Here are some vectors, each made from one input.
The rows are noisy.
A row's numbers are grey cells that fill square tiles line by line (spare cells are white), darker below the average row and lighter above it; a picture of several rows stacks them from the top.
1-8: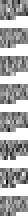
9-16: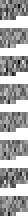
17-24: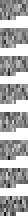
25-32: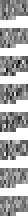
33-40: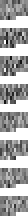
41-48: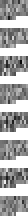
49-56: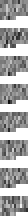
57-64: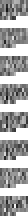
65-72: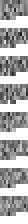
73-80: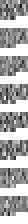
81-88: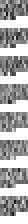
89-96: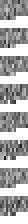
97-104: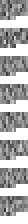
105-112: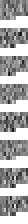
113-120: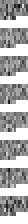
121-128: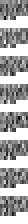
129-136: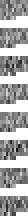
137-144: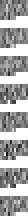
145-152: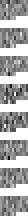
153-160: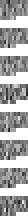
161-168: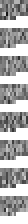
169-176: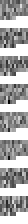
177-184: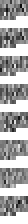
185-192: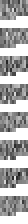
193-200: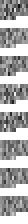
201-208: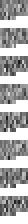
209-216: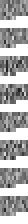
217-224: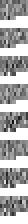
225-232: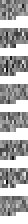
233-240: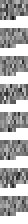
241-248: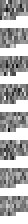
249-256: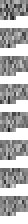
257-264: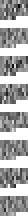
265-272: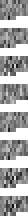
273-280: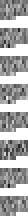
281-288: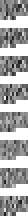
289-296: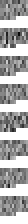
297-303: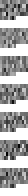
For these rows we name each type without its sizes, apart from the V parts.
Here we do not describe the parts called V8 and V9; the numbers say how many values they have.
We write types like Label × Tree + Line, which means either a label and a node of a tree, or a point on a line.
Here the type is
Bool × (Line + V8) + Label × V9.
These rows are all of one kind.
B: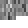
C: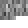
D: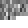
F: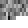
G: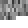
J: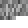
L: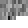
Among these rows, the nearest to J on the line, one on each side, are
B and G.
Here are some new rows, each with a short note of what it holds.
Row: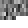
a label and a value of V9
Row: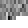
a point on a line and a true/false value
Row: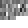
a point on a line and a true/false value
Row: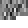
a label and a value of V9
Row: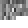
a true/false value and a value of V8
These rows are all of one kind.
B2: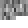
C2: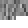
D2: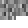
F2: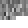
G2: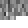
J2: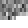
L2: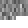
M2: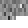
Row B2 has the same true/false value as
F2 and G2.
